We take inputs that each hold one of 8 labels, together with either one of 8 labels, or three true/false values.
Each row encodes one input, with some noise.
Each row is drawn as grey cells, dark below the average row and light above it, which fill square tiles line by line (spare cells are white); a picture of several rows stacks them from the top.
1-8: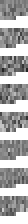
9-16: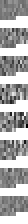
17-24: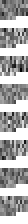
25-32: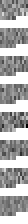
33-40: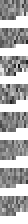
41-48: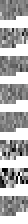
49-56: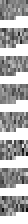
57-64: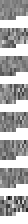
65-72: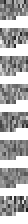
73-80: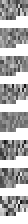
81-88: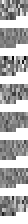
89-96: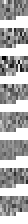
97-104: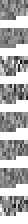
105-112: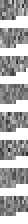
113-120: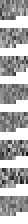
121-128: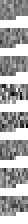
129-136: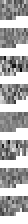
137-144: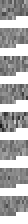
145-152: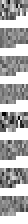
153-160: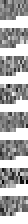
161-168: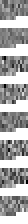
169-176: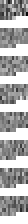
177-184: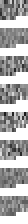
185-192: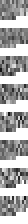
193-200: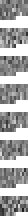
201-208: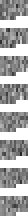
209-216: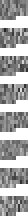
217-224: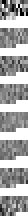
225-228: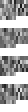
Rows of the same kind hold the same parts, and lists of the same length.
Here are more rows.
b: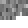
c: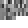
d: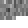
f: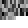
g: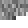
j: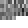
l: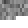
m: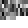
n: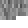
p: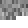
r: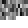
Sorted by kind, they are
b, j, l, m
c, d, f, g, n, p, r

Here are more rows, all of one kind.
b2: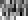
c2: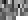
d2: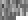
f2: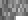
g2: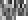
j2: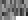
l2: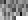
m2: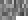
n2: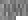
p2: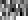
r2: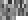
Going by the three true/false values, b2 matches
c2, g2, m2 and p2.
